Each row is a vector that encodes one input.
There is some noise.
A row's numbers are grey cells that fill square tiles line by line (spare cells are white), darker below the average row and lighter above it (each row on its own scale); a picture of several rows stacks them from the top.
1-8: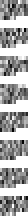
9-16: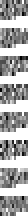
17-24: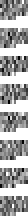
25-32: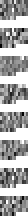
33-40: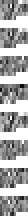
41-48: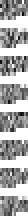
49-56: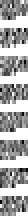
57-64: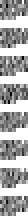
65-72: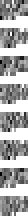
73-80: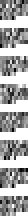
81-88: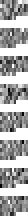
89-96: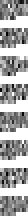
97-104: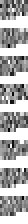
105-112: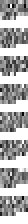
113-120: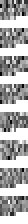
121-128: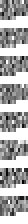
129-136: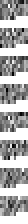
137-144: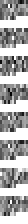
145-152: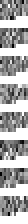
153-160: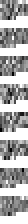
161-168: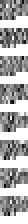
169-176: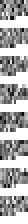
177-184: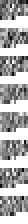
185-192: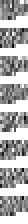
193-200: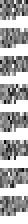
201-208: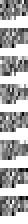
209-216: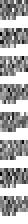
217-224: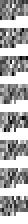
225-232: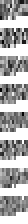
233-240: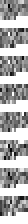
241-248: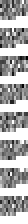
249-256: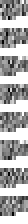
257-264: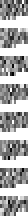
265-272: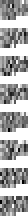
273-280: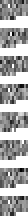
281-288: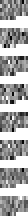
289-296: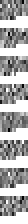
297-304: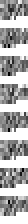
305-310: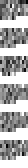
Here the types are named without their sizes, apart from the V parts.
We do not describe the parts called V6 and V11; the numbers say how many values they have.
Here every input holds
a point on a line, together with either a node of a tree and a value of V11, or a value of V6.
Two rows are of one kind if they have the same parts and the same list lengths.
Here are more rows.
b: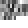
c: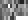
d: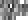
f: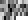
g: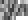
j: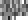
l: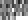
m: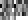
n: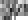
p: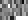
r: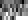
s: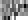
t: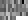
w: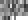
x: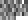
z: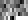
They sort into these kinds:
b, d, f, g, j, l, m, n, s, w, x
c, p, r, t, z

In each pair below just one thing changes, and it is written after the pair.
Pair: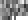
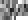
the place on the line
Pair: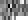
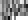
the value of V11
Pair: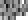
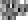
the place on the line
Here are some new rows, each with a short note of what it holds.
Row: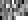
a point on a line and a value of V6
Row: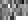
a point on a line and a value of V6
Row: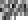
a point on a line, a node of a tree and a value of V11
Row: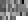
a point on a line and a value of V6
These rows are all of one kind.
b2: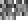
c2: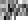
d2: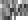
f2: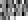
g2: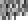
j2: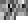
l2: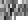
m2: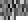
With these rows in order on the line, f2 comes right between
b2 and g2.
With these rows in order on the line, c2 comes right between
d2 and j2.
